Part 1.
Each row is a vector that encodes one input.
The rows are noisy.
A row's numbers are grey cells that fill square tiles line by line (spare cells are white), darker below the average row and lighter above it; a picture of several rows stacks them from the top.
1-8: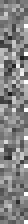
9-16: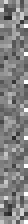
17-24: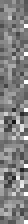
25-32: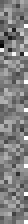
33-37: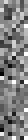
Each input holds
either a point on a 3-point line and a point on a 6-point line, or a point on a 4-point line.
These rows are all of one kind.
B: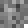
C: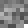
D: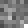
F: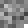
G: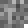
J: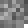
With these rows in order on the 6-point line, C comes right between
D and J.
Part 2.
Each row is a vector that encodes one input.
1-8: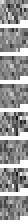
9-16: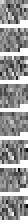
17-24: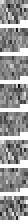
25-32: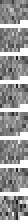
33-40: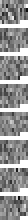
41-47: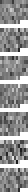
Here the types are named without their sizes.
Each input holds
either a label, or a node of a tree.
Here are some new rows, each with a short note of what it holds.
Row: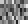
a label
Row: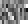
a label
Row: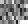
a label
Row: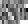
a label
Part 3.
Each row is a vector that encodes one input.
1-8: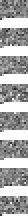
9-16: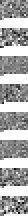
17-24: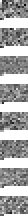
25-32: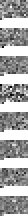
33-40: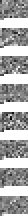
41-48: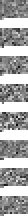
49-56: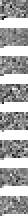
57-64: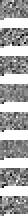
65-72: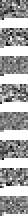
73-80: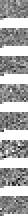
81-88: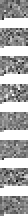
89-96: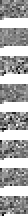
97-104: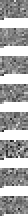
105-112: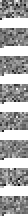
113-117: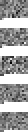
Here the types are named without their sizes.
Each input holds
a list of points on a circle.
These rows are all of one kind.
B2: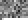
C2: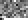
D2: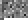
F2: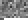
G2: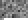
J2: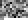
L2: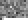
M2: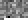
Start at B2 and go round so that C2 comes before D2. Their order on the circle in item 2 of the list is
B2, C2, M2, F2, G2, D2, L2, J2.
